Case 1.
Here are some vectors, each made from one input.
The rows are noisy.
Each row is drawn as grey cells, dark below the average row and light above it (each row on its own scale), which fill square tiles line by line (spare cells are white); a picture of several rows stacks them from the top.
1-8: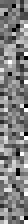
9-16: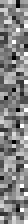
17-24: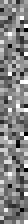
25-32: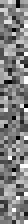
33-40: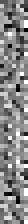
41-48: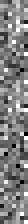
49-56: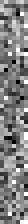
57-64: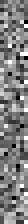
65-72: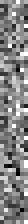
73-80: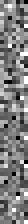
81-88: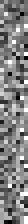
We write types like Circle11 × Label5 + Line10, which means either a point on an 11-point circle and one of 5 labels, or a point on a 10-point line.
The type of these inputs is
Label12.
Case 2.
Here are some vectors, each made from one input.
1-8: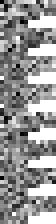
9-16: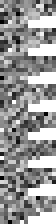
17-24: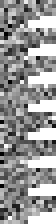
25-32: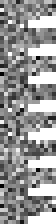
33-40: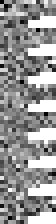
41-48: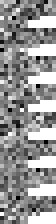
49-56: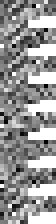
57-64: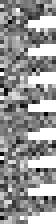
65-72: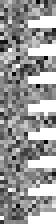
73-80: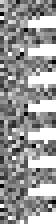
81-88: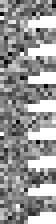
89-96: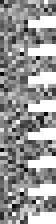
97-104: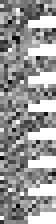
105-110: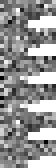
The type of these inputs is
Bool × Bool × Bool × Bool + Unit.
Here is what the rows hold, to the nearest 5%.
About 5% of them hold a fixed value. The rest hold four true/false values.
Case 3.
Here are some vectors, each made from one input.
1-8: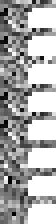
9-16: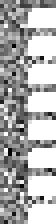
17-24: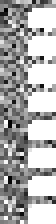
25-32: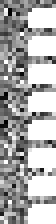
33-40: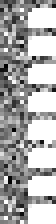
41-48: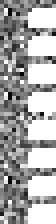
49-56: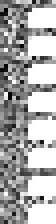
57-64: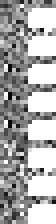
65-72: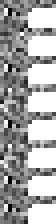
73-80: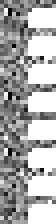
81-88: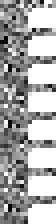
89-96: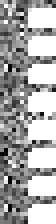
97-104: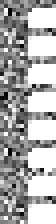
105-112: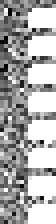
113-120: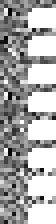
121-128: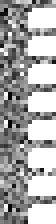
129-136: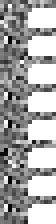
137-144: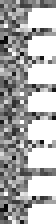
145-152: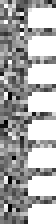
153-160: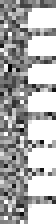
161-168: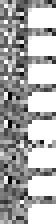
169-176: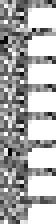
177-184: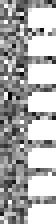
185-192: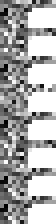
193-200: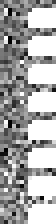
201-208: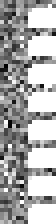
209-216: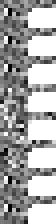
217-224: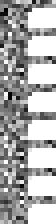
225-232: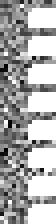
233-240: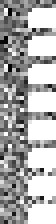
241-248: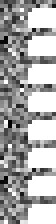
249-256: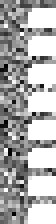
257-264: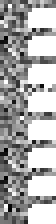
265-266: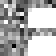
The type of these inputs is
Label10.
